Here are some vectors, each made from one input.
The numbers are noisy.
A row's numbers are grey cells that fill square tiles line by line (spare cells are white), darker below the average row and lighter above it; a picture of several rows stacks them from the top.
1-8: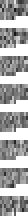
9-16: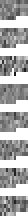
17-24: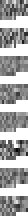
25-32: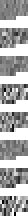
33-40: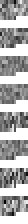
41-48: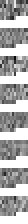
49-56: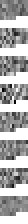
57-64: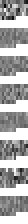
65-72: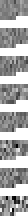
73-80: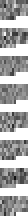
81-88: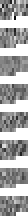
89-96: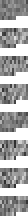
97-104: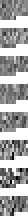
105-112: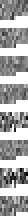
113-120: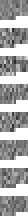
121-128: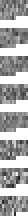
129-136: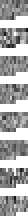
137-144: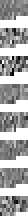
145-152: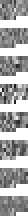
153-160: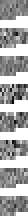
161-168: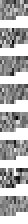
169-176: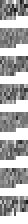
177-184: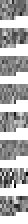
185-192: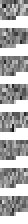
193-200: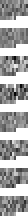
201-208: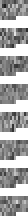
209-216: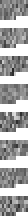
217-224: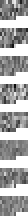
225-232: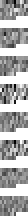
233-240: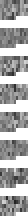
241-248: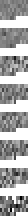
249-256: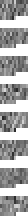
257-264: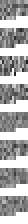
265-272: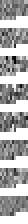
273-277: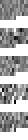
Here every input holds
three true/false values, together with either a point on a 13-point circle, or a point on a 6-point line.
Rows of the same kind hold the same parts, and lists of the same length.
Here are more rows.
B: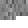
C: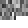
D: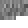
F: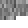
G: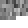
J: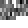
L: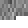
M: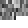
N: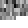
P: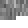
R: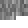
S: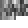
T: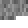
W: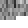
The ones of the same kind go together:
B, C, D, F, G, L, M, N, R, S, T, W
J, P

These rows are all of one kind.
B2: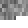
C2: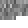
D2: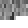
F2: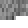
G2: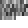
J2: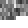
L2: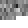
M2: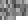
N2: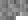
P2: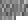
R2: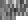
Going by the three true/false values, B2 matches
D2 and R2.
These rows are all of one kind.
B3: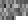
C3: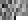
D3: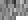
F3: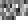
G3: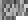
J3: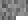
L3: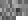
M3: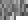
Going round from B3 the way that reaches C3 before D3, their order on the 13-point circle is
B3, M3, F3, L3, C3, D3, G3, J3.
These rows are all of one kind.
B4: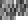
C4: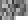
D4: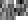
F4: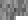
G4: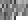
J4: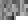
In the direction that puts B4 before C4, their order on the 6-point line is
D4, B4, C4, J4, G4, F4.
